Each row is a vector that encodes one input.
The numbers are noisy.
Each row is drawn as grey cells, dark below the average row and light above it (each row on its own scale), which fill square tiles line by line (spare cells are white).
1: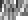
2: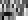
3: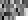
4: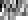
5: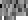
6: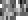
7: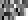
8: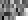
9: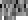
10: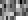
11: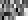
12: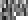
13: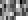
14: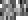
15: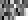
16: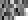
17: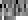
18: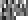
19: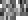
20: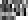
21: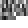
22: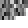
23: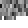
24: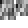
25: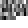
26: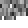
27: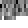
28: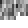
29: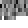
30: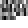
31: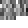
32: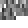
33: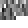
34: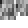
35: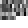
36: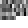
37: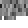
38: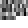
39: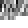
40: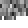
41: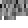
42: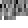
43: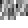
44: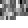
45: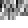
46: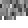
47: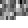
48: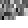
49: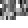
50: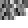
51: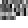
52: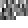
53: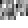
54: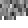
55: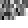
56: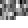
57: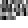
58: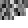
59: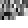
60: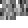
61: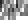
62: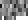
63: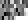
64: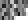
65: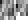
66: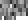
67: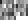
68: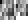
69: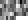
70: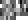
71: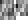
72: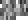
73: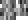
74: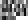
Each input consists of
one of 5 labels.
